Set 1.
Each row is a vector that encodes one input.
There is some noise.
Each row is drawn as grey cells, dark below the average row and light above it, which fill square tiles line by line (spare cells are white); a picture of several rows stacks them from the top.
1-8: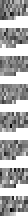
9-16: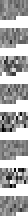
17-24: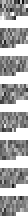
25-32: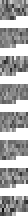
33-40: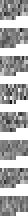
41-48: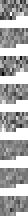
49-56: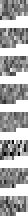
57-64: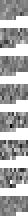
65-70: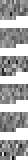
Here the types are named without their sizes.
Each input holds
either a point on a circle, or three true/false values.
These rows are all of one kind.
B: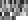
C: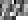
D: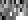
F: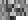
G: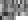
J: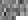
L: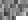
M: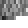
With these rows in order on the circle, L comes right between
F and G.
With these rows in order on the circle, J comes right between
D and M.
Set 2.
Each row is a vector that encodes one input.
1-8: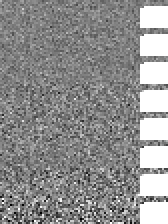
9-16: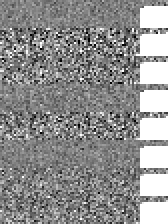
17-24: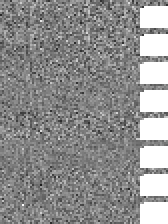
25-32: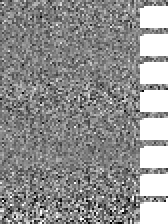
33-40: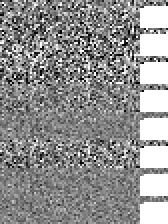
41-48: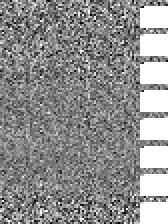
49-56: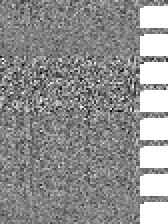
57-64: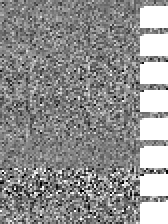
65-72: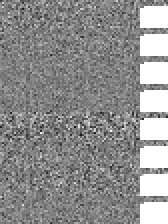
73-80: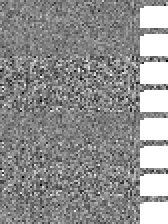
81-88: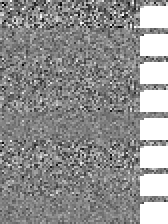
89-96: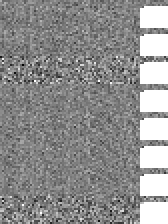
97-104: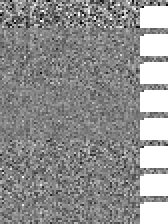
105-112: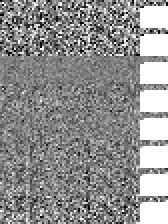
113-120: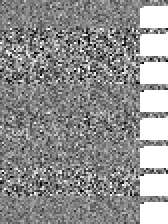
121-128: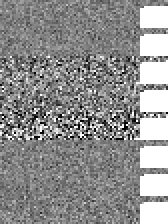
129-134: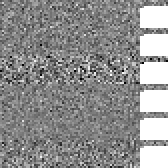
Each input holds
either a point on a 9-point line, or a point on an 11-point line.
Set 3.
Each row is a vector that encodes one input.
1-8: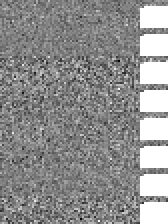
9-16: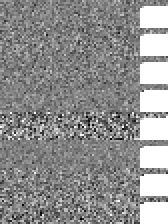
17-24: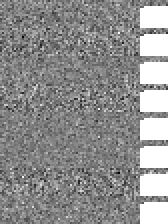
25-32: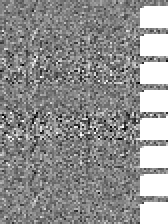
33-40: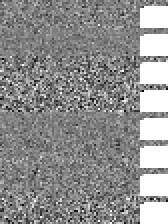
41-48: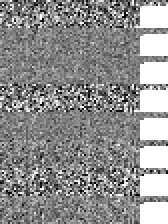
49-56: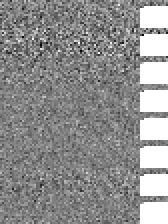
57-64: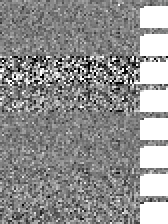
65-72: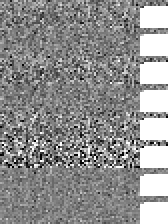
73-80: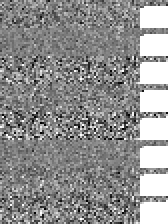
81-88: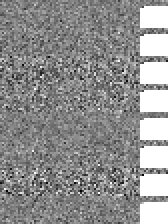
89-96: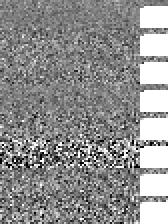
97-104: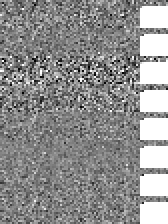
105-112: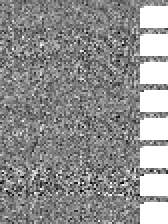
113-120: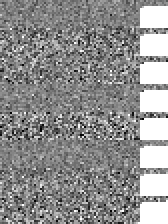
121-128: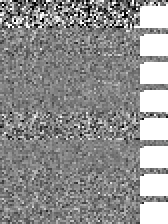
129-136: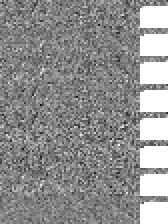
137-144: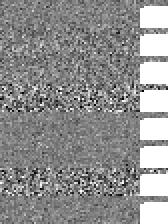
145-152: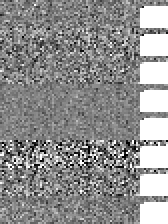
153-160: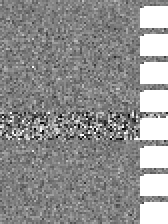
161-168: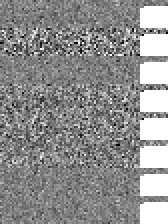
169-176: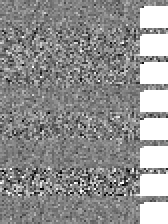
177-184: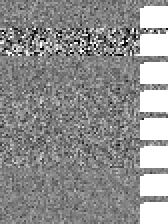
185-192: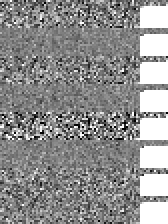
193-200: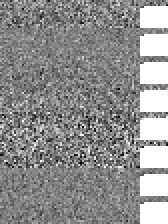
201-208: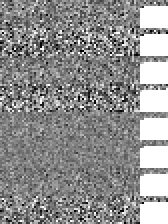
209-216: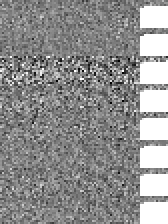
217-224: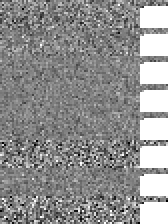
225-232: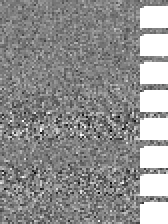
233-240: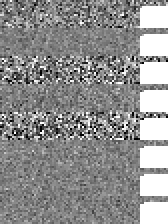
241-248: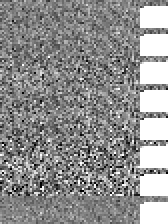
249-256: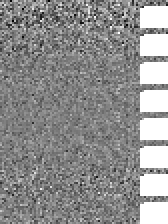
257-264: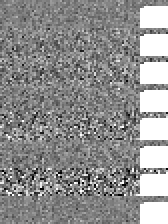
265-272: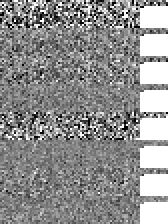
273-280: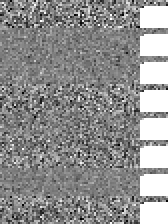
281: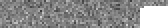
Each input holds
either a point on a 10-point line, or a point on a 15-point line.
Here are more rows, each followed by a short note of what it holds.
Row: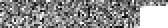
a point on a 10-point line
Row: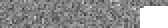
a point on a 15-point line
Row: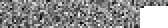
a point on a 15-point line
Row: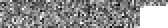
a point on a 10-point line
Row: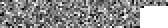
a point on a 10-point line
